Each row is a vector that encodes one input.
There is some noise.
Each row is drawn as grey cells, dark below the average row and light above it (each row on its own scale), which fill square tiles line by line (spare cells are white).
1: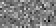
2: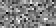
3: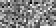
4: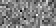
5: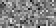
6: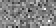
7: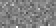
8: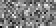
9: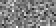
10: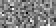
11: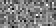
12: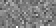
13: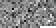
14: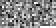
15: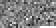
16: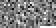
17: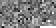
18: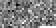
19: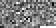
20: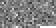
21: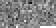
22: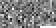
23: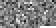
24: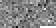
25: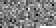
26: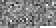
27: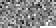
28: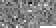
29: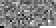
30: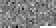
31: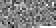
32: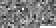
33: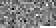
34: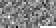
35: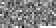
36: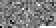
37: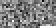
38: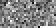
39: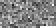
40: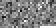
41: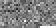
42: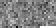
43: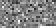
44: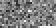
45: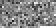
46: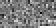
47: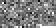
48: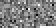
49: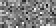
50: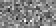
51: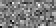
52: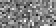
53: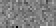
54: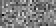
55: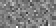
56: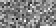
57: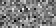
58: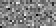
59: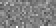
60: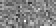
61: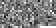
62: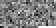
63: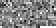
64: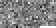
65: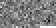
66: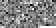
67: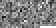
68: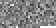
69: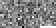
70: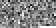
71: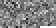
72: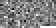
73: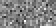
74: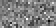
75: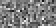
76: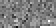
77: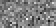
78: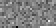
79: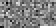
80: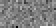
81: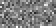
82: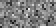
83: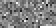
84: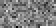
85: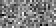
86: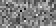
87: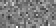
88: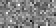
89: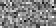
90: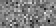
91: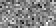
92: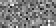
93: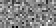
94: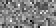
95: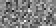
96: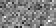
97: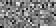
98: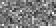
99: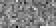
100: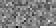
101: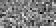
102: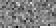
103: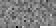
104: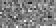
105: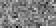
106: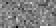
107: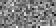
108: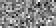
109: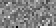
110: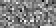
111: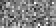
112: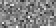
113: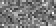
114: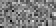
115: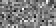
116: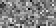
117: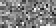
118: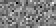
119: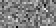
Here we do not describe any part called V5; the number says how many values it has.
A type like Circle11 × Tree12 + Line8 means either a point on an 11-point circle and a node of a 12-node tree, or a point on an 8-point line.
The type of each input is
Bool × Label6 × (Line6 + V5).
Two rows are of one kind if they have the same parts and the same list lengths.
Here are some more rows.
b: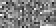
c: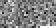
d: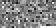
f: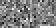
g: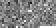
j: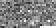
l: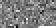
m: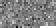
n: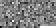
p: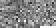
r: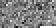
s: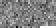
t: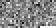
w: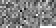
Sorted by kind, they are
b, c, f, g, j, n, p, w
d, l, m, r, s, t

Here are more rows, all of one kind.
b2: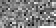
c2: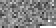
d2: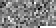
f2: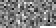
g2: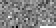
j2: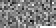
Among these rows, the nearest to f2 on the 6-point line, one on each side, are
g2 and j2.
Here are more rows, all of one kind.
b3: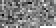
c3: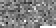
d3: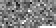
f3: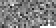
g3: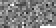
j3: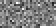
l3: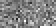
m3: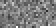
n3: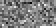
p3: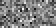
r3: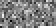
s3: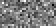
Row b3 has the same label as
f3, m3 and s3.
